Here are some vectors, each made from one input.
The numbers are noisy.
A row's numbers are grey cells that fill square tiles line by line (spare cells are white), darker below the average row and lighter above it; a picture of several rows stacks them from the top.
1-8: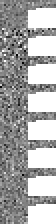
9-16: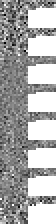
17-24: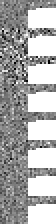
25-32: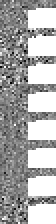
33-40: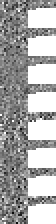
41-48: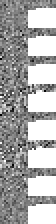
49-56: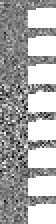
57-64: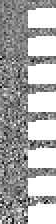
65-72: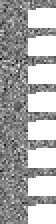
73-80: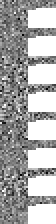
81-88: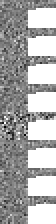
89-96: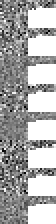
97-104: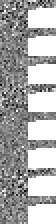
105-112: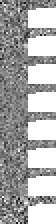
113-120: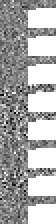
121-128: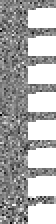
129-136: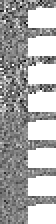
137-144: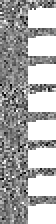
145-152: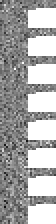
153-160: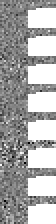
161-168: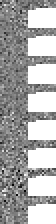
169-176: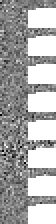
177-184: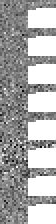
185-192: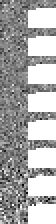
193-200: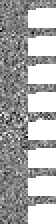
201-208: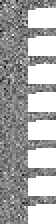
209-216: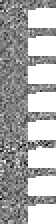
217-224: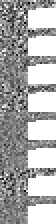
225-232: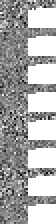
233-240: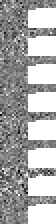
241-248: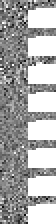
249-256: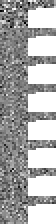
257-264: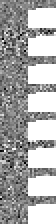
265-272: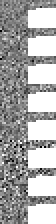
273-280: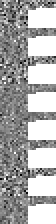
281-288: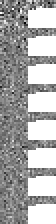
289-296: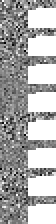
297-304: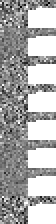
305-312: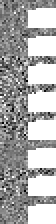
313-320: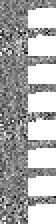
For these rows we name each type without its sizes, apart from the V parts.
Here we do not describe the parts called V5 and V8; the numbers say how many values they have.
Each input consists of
either a value of V5 and a value of V8, or a list of items, each a point on a line and a true/false value.
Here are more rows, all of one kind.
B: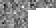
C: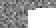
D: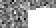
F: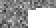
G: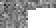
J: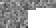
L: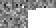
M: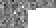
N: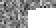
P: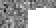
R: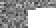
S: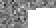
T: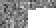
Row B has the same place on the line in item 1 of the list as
C, M, P and T.
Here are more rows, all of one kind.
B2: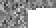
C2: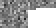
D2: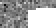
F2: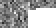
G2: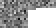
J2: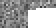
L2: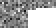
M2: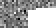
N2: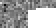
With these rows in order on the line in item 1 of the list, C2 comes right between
G2 and N2.
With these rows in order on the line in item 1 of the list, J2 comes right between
G2 and M2.
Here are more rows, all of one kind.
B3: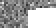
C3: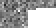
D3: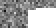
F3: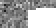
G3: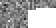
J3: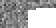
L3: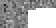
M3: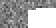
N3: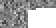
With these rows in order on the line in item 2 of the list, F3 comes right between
C3 and L3.
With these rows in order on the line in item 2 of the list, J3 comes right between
B3 and M3.
